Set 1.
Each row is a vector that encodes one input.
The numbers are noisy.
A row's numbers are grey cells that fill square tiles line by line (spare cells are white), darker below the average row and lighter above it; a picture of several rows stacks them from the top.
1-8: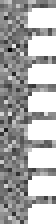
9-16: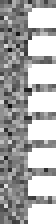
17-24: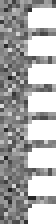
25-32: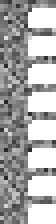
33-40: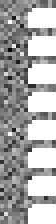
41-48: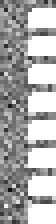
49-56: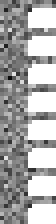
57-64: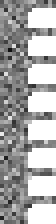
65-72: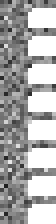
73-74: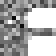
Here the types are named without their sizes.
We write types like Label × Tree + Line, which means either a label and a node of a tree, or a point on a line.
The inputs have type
Bool × Bool × Bool.
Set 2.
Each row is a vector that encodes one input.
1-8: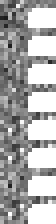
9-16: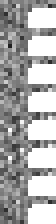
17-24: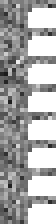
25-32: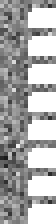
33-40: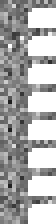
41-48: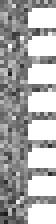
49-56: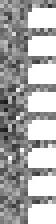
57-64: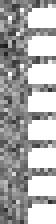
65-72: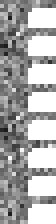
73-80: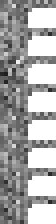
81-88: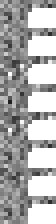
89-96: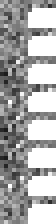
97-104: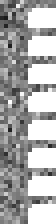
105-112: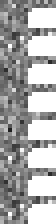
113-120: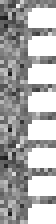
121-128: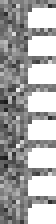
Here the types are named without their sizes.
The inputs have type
Line.
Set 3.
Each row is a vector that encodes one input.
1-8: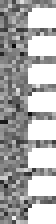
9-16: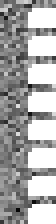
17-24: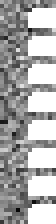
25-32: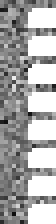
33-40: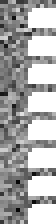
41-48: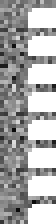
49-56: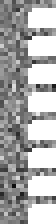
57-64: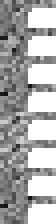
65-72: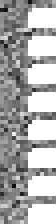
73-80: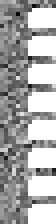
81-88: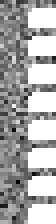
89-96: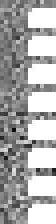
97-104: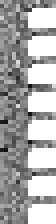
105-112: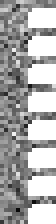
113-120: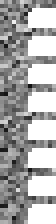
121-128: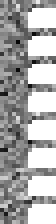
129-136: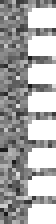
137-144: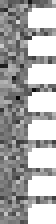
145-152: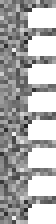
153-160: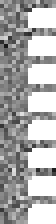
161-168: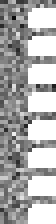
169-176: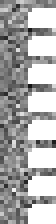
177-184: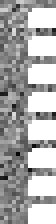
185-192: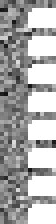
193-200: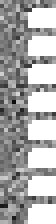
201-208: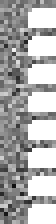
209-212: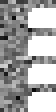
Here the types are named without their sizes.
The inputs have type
Tree.
